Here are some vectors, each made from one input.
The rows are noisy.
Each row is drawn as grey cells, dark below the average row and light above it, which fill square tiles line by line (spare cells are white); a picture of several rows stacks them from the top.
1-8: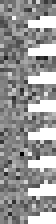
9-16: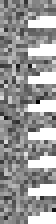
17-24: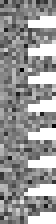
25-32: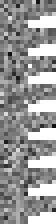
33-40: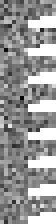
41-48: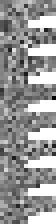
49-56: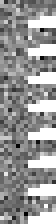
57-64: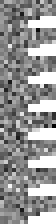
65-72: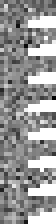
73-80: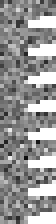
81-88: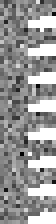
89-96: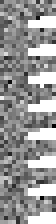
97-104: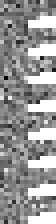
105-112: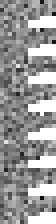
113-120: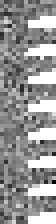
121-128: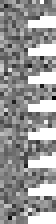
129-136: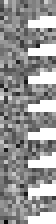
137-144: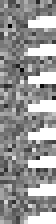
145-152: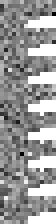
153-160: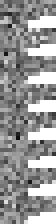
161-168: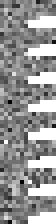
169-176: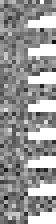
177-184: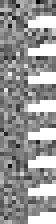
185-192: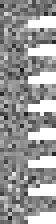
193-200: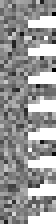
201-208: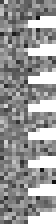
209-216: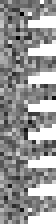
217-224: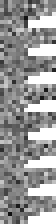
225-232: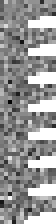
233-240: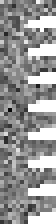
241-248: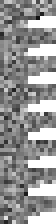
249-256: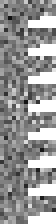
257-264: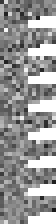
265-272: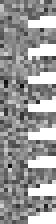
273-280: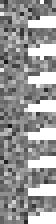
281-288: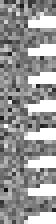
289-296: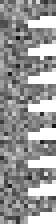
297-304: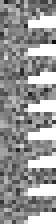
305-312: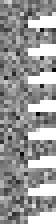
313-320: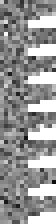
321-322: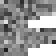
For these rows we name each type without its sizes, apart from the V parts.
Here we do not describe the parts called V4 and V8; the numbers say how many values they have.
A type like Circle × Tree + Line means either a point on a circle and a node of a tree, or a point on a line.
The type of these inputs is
Line × Line + Tree × Tree + V4 × V8.
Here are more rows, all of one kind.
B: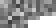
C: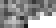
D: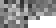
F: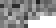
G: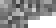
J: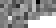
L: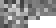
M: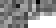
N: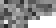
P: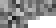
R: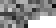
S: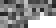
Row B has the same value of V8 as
G, J, M and P.
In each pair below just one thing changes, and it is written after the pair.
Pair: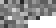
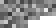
the value of V8
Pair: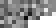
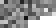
the value of V4
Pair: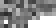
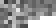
the value of V8
